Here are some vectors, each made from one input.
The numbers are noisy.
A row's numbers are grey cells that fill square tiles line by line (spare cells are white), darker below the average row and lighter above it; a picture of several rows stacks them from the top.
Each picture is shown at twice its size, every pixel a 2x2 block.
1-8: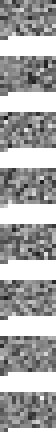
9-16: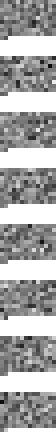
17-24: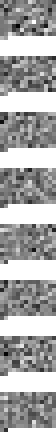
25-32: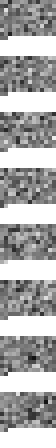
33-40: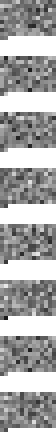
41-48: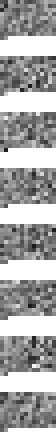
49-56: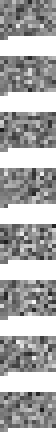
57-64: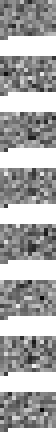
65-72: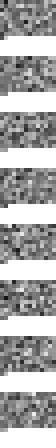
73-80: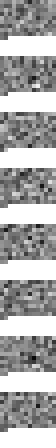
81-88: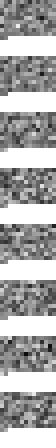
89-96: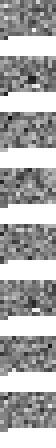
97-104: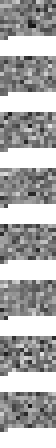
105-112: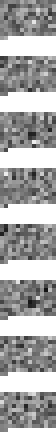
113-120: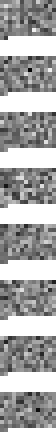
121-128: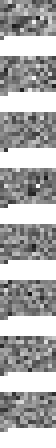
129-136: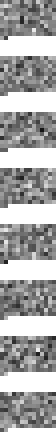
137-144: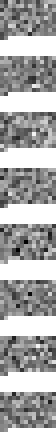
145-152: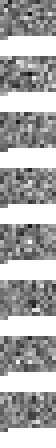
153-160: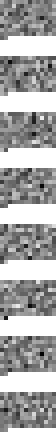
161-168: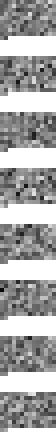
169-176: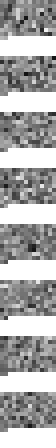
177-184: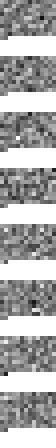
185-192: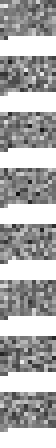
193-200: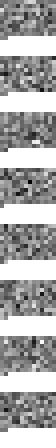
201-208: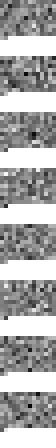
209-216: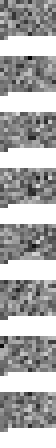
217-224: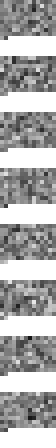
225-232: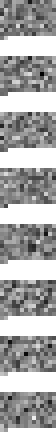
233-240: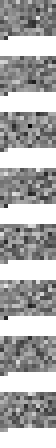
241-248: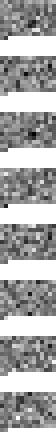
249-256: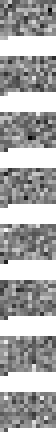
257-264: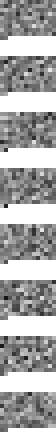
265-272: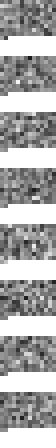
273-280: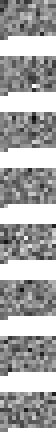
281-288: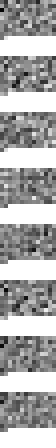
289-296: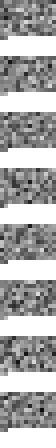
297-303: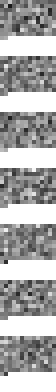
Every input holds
either a point on an 11-point line, or a point on a 16-point line, or a node of a 16-node tree.
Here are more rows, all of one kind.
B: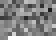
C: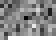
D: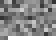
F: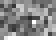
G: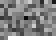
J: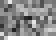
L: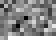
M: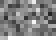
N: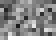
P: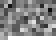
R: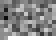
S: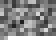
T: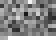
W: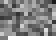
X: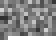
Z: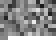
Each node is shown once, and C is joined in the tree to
B, M, N and P.
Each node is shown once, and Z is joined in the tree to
M.
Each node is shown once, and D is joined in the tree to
B and R.
